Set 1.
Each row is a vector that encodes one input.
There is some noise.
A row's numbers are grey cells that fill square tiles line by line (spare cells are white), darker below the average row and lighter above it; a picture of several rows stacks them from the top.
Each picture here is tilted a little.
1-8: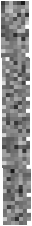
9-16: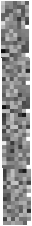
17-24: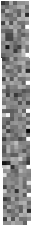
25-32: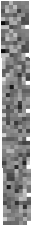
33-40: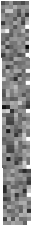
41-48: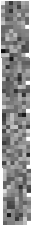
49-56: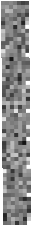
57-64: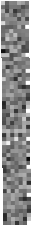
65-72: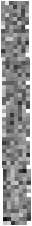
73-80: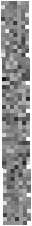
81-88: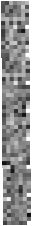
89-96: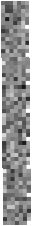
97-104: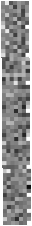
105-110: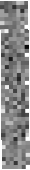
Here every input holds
either one of 10 labels, or a node of a 9-node tree.
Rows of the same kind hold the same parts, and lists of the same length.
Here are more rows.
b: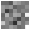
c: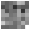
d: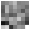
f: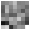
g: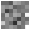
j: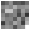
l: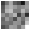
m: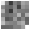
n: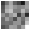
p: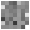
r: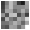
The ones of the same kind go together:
b, c, g, m, p
d, f, j, l, n, r

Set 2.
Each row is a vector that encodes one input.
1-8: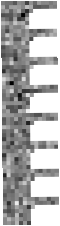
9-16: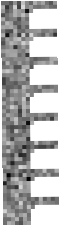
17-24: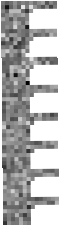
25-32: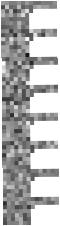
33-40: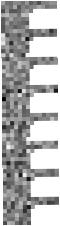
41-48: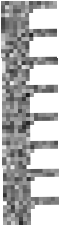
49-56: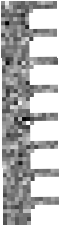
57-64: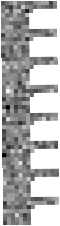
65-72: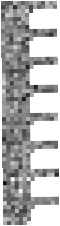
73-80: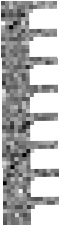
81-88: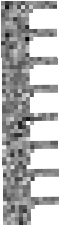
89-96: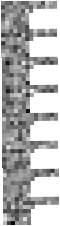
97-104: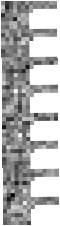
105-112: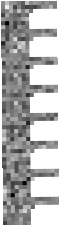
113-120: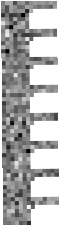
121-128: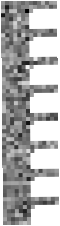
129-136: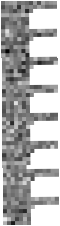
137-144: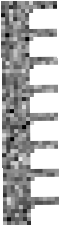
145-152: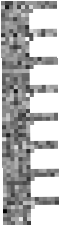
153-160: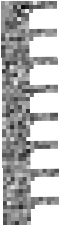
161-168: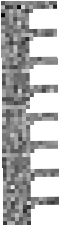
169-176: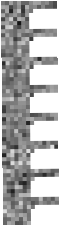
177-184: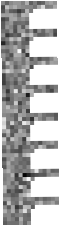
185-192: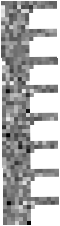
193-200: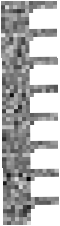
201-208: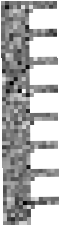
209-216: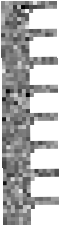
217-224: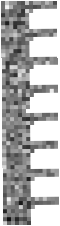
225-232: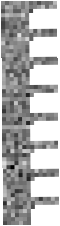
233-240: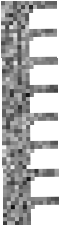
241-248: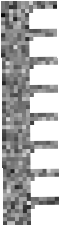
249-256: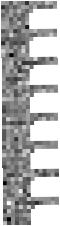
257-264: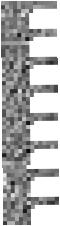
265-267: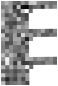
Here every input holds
a point on a 9-point line, together with either a fixed value, or a node of a 14-node tree.
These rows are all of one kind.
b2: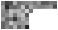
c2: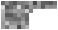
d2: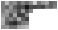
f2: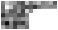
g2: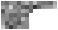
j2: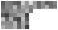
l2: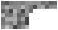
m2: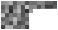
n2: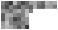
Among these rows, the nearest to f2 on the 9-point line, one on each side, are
l2 and n2.
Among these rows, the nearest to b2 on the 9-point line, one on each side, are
c2 and g2.
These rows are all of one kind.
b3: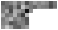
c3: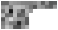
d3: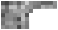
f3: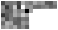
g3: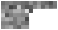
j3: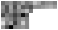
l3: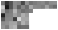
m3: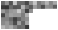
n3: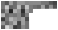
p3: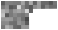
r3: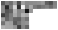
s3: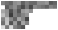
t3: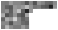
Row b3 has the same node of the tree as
c3, g3, p3 and t3.
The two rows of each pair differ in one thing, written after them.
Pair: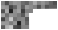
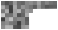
the node of the tree
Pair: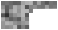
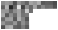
the node of the tree
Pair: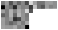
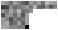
the place on the 9-point line
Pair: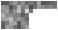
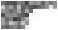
the node of the tree
